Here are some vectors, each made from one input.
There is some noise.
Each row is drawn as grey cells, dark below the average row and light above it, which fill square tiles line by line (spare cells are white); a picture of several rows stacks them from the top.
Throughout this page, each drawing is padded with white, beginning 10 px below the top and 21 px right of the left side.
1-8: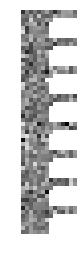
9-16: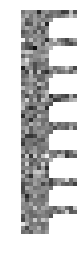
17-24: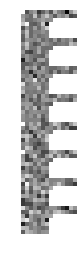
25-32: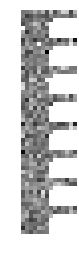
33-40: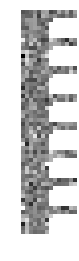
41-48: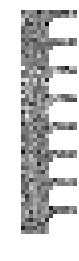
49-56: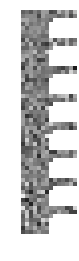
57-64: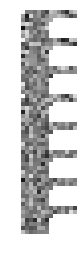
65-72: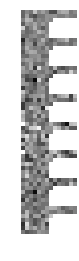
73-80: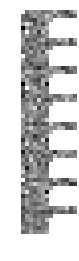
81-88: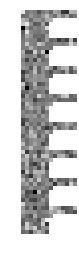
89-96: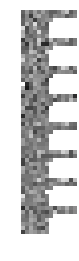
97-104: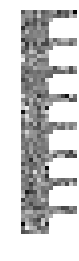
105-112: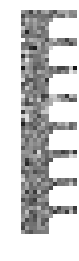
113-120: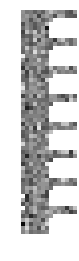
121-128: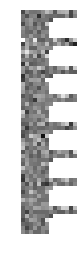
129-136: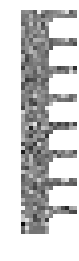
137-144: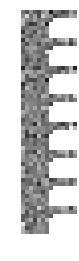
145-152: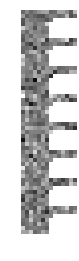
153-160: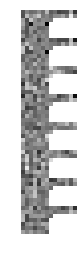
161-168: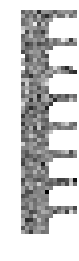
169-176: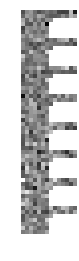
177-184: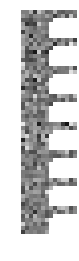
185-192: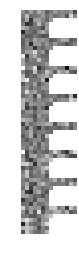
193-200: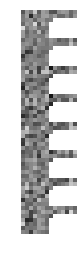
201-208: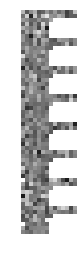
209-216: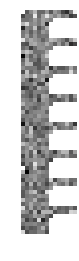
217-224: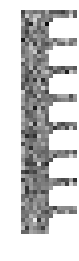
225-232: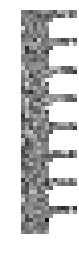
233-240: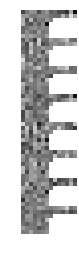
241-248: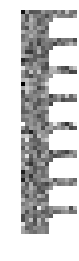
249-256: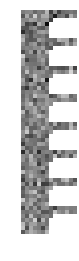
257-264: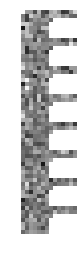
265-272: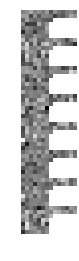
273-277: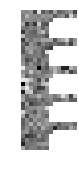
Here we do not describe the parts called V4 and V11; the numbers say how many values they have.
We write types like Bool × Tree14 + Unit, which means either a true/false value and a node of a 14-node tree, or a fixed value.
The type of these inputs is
Line7 × Line7 × (Line7 + V11) × V4.
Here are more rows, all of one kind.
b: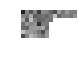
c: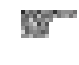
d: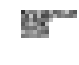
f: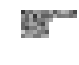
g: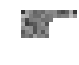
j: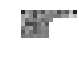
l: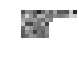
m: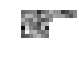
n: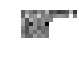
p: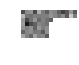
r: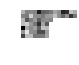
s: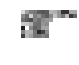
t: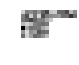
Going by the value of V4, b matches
c, d and f.
